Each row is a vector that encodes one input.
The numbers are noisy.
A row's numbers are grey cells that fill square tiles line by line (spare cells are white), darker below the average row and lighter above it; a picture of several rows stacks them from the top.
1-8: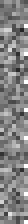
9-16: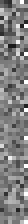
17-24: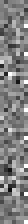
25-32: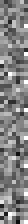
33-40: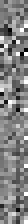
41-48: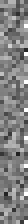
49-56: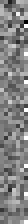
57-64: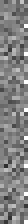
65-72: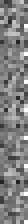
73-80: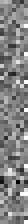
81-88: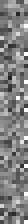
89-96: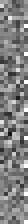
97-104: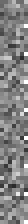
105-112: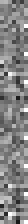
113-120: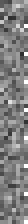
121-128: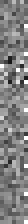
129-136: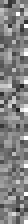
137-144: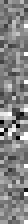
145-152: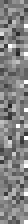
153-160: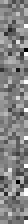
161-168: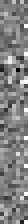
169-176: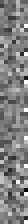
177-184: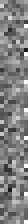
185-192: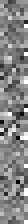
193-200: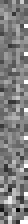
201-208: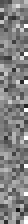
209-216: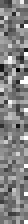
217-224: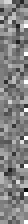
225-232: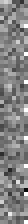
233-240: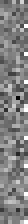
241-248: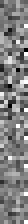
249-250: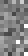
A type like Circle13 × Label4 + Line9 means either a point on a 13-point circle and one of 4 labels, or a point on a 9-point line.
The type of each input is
Circle6.
